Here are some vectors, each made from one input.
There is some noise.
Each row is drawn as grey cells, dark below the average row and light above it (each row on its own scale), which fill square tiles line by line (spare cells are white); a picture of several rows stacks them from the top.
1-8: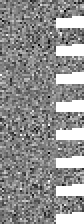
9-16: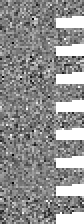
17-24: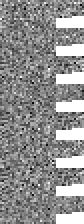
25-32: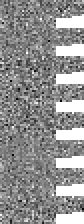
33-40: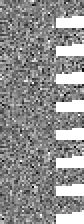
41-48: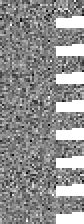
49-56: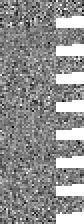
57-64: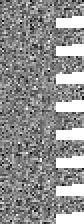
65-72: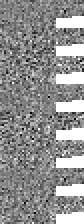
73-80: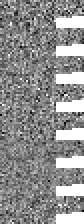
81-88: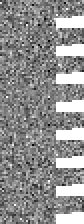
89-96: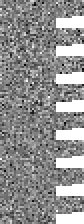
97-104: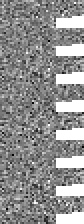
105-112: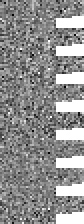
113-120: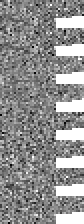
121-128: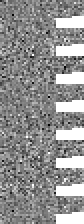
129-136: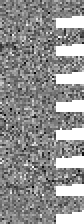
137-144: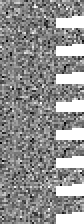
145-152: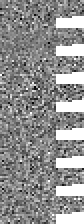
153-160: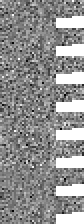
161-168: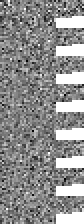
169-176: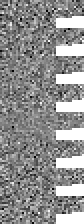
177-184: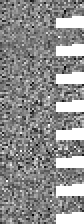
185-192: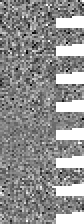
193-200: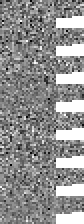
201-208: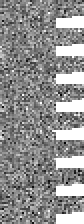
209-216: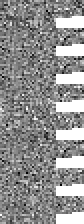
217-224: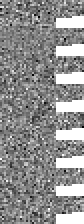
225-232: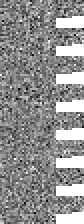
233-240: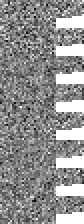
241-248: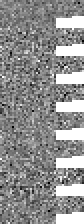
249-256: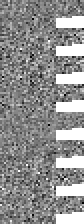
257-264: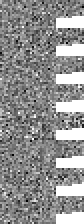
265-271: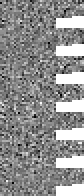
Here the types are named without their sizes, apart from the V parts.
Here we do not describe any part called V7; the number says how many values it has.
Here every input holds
a list of items, each a true/false value and a value of V7.
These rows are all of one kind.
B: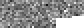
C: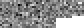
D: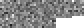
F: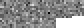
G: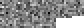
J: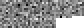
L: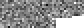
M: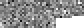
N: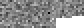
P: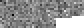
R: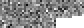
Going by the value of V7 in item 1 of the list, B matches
G, L and N.
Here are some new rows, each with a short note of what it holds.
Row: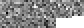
the empty list
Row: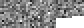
a list of one item
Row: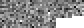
a list of one item
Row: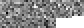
the empty list
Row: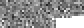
a list of two items
